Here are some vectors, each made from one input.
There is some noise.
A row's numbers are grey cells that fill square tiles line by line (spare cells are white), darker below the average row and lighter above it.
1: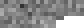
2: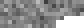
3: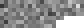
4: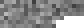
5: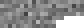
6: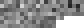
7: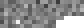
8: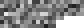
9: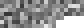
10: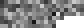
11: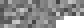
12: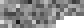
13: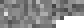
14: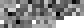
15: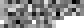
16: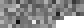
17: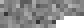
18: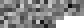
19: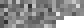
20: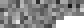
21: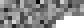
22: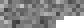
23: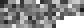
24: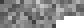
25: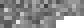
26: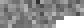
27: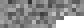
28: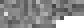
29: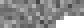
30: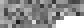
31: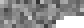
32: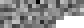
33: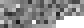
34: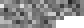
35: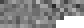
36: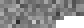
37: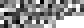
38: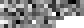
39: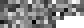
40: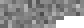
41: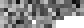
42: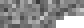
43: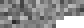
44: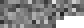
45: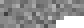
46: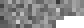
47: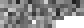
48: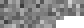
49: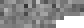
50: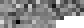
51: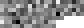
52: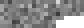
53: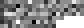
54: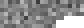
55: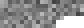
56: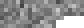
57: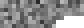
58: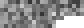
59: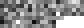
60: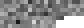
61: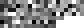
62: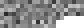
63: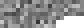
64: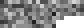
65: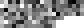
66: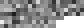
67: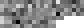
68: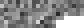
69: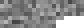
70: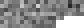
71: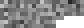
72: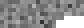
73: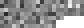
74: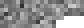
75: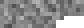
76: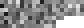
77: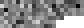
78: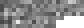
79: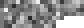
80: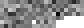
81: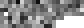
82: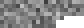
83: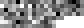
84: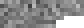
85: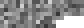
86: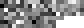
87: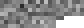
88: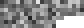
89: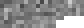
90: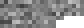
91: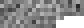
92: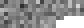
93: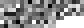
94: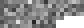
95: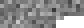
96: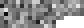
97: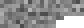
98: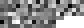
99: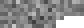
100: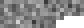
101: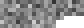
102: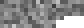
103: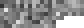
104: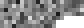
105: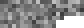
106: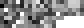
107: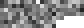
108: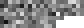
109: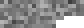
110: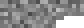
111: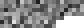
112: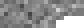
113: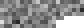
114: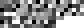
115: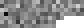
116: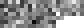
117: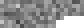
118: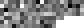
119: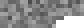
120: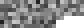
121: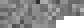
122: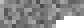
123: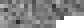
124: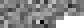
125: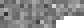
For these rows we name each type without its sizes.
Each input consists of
a point on a line, together with either a label, or a point on a line.
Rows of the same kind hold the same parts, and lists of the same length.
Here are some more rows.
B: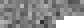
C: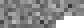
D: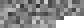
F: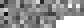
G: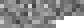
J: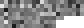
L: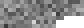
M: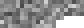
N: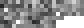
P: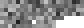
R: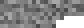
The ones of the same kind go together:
B, G, J, R
C, D, F, L, M, N, P

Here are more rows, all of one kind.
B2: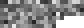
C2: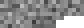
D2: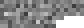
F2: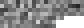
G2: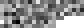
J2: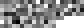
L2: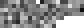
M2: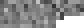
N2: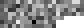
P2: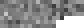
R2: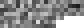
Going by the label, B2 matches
F2, J2 and R2.
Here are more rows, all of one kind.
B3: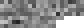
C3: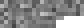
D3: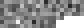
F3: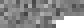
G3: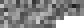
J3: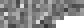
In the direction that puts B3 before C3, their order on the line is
B3, C3, D3, J3, F3, G3.
